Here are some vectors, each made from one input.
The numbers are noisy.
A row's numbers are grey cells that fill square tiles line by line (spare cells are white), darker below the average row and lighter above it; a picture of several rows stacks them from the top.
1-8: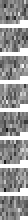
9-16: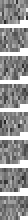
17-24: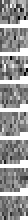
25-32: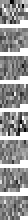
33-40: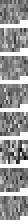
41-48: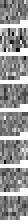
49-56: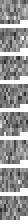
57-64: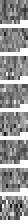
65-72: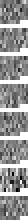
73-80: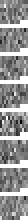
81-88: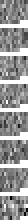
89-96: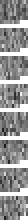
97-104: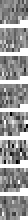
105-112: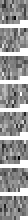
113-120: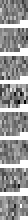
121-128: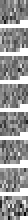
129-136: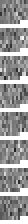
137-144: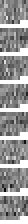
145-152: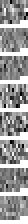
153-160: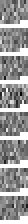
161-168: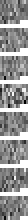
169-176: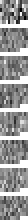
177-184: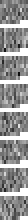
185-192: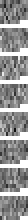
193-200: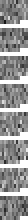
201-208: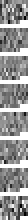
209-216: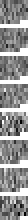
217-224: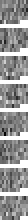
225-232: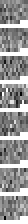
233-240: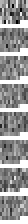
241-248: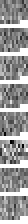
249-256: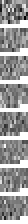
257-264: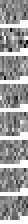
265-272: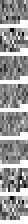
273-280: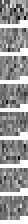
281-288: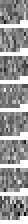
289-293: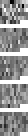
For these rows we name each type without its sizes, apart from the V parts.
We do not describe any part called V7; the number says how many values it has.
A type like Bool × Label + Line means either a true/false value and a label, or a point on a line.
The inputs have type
Bool × (Label + Line) × Line + V7.
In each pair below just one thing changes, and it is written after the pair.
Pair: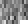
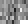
the true/false value
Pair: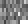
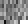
the true/false value
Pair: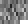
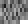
the true/false value
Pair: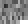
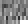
the place on the line
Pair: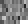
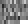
the place on the line
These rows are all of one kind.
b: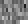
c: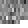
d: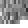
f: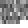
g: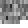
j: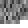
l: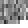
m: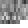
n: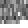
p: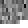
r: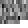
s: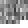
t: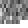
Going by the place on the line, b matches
c, m and p.
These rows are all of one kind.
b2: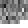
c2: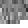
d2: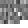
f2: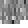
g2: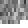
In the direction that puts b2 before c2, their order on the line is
d2, b2, g2, c2, f2.
